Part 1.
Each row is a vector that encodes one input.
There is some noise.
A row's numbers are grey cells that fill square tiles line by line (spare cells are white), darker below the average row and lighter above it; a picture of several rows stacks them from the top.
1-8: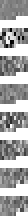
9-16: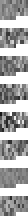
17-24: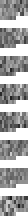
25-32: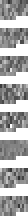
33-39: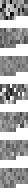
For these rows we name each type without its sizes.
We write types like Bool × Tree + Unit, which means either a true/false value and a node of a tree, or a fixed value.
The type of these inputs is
Tree.
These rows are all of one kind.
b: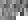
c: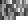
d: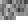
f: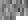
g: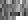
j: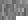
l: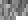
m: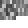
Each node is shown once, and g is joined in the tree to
c.
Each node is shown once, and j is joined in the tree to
c and m.
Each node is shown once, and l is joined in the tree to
d.
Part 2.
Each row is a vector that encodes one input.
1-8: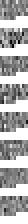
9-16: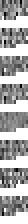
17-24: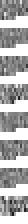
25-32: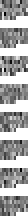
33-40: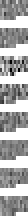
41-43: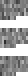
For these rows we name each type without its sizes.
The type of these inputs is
Line.
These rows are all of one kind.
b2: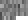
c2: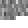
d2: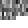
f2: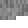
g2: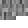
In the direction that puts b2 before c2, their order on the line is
b2, f2, g2, c2, d2.
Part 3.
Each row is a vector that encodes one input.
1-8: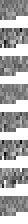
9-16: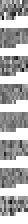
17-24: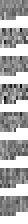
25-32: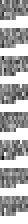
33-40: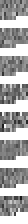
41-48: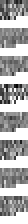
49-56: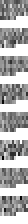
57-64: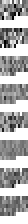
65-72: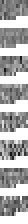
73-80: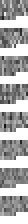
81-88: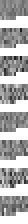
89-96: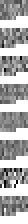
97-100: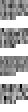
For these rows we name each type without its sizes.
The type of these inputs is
Line.
